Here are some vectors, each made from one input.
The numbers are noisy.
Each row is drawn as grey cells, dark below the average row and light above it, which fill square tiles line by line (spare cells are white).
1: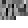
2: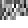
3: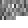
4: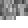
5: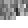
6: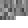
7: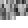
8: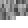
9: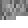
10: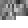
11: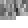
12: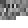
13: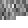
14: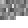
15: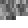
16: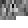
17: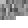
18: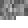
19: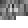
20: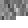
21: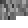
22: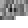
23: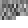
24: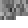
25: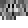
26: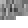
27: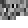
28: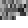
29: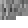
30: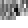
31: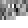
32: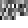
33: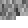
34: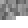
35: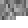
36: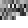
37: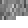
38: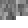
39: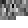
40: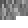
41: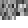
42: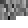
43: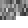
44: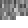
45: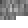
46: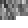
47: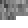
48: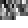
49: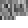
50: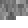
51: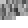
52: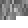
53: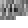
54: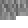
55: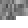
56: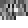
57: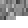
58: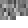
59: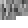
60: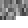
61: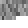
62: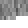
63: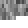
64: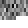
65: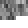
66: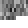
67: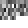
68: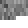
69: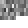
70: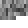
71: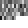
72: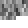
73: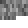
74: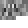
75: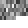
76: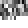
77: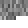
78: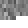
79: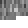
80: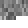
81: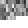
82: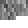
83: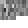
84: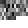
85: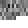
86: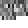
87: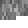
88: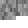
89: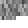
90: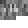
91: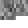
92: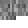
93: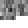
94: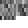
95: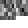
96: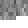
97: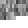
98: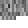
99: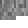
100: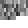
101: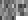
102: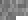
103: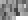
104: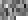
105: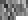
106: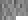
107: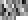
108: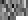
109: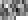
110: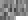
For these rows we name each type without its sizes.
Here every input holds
a list of points on a line.
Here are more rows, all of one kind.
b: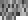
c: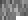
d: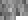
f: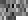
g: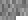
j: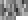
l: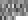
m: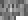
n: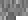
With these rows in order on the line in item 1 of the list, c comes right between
d and m.
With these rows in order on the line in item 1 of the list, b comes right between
f and g.
